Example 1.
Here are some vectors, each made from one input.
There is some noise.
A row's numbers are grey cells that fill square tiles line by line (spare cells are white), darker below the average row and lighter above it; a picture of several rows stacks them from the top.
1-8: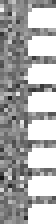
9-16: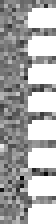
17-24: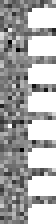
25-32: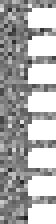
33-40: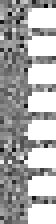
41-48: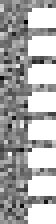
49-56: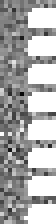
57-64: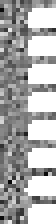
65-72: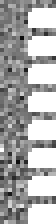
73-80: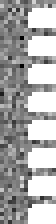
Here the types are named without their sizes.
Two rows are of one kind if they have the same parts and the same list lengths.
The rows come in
3 kinds.
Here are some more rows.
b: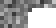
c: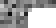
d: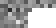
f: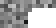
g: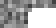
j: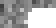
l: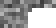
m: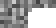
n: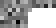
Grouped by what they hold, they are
b, l
c, d, j, m
f, g, n

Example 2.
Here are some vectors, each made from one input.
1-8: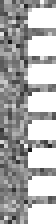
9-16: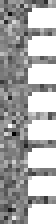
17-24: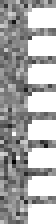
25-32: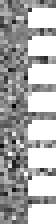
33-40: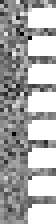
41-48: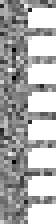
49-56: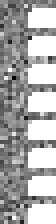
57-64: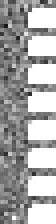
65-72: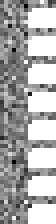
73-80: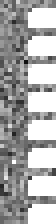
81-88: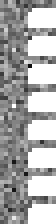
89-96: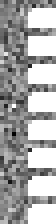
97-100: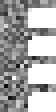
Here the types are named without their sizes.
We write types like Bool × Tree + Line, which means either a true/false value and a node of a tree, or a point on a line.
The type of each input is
Bool × Bool × Bool × Bool × Line.
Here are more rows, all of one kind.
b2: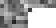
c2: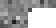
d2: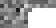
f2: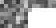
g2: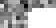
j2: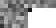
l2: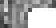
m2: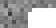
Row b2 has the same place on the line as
f2 and j2.
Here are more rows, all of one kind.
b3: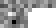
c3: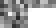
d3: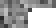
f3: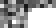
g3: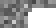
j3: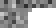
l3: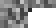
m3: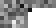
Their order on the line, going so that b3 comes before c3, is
m3, d3, g3, l3, f3, j3, b3, c3.
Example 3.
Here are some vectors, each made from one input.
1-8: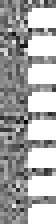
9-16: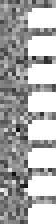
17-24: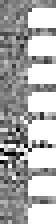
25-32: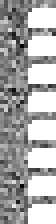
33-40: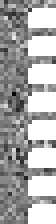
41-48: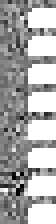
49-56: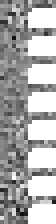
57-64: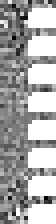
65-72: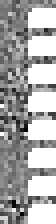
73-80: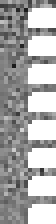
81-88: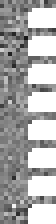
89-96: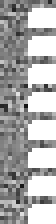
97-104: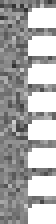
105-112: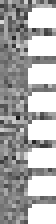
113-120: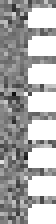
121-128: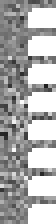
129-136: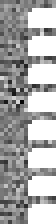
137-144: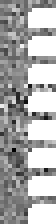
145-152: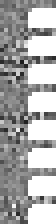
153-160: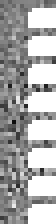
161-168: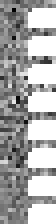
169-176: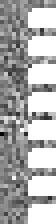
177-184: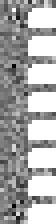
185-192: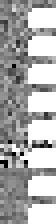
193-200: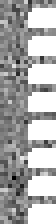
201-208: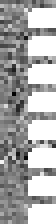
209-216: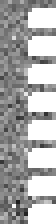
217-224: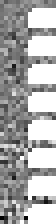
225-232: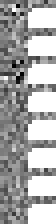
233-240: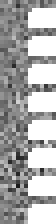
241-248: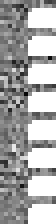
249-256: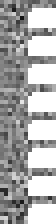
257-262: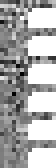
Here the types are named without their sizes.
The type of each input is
Bool × (Tree + Unit).
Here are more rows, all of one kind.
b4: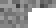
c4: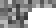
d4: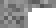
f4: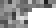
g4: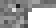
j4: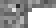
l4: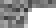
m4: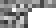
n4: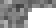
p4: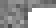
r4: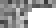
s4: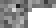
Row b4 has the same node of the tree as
g4, j4 and s4.
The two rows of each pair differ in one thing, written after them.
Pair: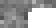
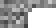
the node of the tree
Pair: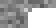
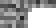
the true/false value
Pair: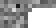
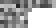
the true/false value
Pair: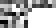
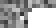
the node of the tree
